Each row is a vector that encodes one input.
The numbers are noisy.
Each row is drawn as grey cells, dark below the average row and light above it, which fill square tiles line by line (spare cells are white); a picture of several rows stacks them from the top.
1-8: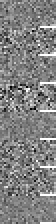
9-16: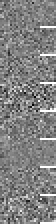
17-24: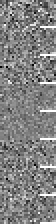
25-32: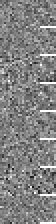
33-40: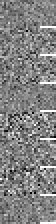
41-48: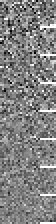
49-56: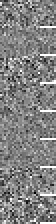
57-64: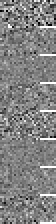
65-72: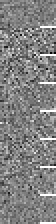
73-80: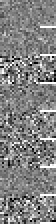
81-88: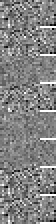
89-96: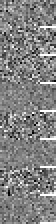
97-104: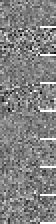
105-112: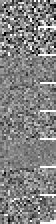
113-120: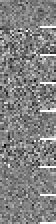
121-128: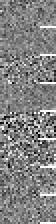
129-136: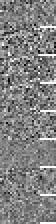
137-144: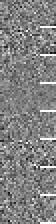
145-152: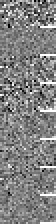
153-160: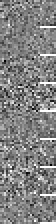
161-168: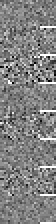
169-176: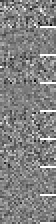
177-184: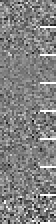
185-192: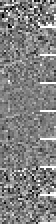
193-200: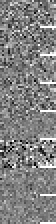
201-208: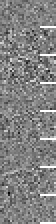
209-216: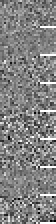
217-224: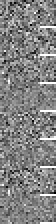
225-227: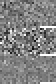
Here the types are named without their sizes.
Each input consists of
a list of points on a line.
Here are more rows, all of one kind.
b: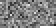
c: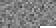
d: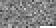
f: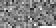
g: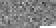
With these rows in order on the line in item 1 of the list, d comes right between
b and f.
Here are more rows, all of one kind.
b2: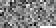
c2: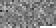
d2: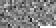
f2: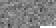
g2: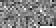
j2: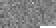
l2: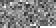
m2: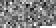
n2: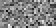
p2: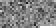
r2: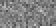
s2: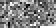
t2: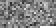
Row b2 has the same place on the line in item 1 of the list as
m2, n2, p2 and r2.
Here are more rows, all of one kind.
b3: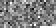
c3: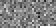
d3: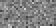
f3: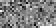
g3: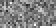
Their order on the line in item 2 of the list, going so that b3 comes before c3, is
b3, f3, c3, d3, g3.
